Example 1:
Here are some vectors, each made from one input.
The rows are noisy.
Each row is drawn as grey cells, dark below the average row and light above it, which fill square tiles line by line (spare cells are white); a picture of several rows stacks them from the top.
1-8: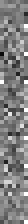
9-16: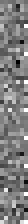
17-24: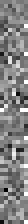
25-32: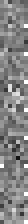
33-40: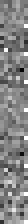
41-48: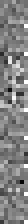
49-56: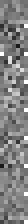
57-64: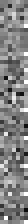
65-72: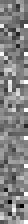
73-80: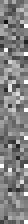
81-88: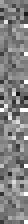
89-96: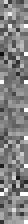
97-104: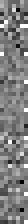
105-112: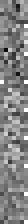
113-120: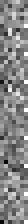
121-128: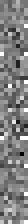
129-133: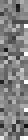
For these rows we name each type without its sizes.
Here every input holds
a node of a tree.
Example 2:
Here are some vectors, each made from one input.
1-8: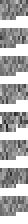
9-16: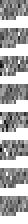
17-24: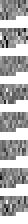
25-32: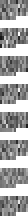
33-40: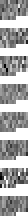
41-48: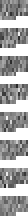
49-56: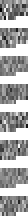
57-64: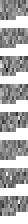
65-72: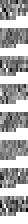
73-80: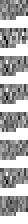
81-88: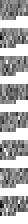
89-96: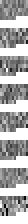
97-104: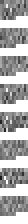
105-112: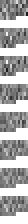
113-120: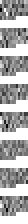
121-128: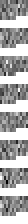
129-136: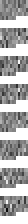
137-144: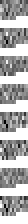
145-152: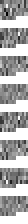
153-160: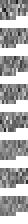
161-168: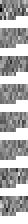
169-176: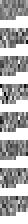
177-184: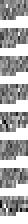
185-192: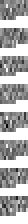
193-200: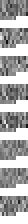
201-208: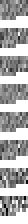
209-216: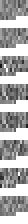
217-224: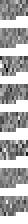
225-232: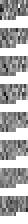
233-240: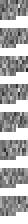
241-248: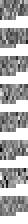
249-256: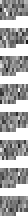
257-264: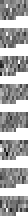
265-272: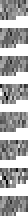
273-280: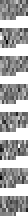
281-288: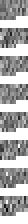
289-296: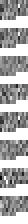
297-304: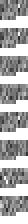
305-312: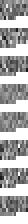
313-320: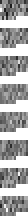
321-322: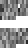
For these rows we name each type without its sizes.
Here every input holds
a point on a circle.
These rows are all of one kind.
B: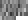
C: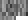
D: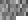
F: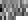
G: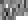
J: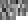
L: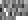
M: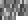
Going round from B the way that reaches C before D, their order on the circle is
B, C, D, G, F, J, M, L.
